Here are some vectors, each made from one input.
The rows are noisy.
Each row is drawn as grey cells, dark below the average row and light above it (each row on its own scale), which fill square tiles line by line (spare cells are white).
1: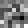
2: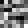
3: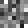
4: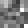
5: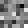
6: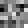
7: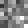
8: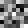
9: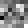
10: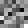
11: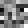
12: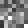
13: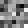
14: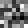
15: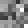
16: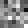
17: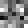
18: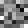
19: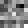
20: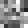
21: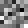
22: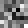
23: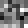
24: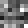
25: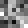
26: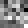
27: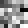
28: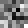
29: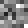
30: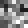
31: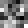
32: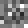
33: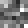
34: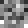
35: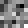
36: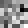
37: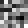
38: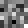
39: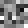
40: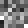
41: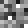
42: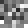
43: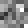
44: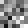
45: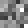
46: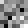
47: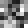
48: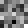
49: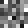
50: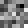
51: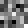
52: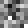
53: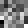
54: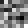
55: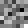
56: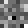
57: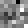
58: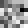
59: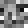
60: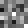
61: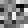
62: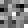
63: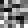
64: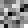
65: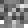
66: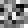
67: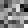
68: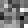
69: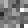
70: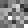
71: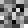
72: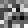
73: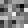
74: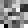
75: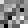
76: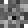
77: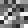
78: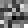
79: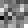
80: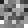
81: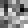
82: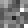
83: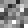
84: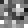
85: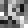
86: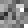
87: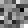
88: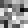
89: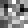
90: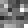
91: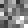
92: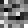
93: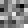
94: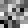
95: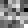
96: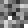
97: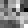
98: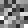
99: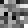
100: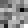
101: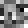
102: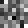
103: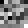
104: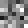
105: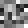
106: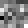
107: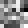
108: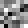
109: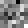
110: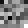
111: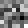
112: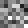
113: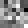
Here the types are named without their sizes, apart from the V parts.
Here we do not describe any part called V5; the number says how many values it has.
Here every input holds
a node of a tree, together with either a point on a line, or a value of V5.
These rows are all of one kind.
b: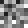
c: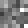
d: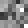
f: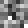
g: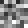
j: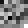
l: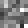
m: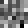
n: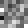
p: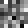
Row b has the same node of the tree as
g and n.
